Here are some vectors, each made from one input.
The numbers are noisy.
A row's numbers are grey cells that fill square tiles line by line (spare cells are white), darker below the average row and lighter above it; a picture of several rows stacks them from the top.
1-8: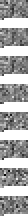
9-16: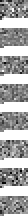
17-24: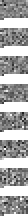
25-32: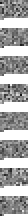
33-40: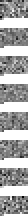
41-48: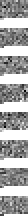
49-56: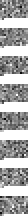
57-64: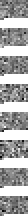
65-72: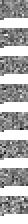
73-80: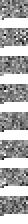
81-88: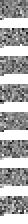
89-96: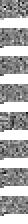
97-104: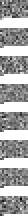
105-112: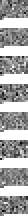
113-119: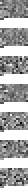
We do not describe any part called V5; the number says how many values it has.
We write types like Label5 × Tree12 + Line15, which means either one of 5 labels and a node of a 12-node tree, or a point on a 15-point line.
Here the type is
List2(Bool × Line4) + V5 × V5.
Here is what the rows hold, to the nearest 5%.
About 35% of them hold two values of V5. The rest are lists of up to two items, each a point on a 4-point line and a true/false value: about 5% of all rows are empty, 30% hold one and 35% two.
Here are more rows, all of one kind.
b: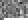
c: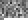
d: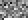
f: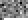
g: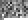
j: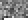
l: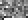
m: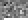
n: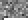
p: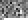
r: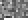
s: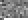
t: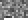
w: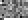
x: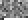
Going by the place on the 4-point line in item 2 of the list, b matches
c, s, t and x.
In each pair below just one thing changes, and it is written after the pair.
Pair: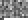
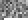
the place on the 4-point line in item 2 of the list
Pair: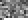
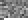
the place on the 4-point line in item 2 of the list
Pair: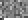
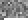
the true/false value in item 2 of the list
